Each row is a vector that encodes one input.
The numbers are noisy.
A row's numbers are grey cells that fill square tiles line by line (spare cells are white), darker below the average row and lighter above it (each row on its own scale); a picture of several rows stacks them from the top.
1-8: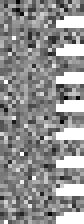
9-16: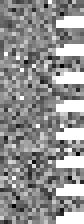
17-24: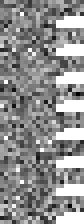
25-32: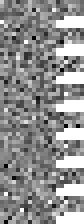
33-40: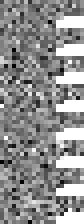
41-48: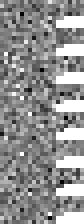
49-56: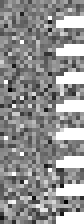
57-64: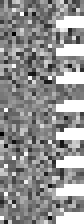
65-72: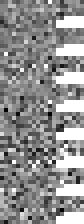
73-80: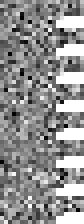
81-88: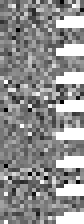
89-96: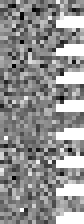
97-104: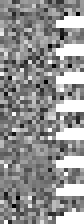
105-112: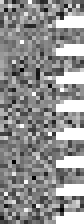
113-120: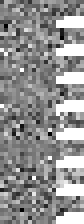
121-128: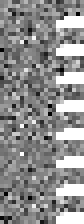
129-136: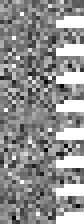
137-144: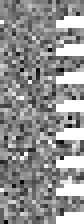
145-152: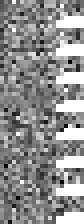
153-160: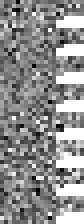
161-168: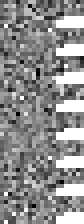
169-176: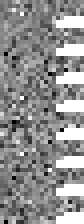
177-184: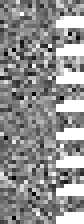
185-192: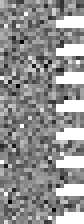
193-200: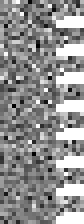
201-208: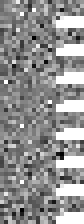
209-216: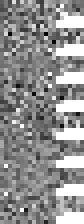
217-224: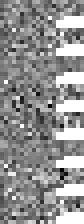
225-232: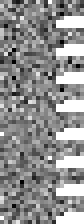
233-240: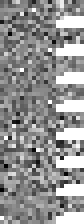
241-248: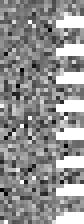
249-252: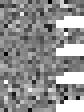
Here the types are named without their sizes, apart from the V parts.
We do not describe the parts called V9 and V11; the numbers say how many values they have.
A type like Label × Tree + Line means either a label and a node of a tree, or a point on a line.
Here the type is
Circle × Label + (Tree + V11) × V9 + Unit.
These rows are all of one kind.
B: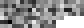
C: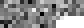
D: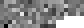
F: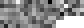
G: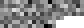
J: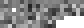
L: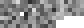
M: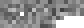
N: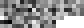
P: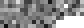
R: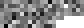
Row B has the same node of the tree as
C and N.
